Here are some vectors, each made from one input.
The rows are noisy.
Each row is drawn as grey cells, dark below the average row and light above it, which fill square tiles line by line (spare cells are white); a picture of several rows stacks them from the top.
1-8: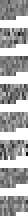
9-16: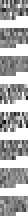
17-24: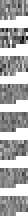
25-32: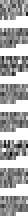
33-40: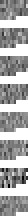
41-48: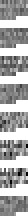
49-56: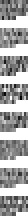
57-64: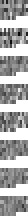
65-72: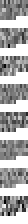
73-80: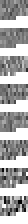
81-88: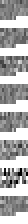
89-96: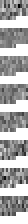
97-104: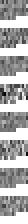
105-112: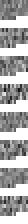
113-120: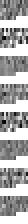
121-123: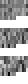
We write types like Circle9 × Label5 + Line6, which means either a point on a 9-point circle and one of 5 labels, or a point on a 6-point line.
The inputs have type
Circle8 × Tree10 + Line8 × Line11.
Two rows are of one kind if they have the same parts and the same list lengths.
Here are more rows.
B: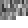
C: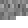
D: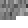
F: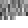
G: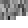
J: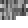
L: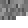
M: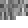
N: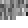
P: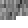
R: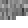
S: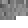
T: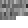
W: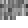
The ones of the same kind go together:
B, D, L, M, N, P, S, T, W
C, F, G, J, R

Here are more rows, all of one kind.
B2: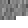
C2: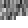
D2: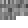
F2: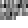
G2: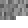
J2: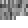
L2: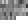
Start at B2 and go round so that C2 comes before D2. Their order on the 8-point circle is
B2, G2, L2, F2, C2, J2, D2.
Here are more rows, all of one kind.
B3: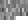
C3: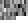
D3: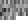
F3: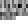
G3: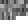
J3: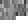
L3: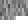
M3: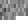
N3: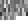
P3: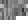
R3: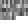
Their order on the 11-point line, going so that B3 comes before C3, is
B3, R3, P3, C3, J3, G3, F3, D3, M3, L3, N3.
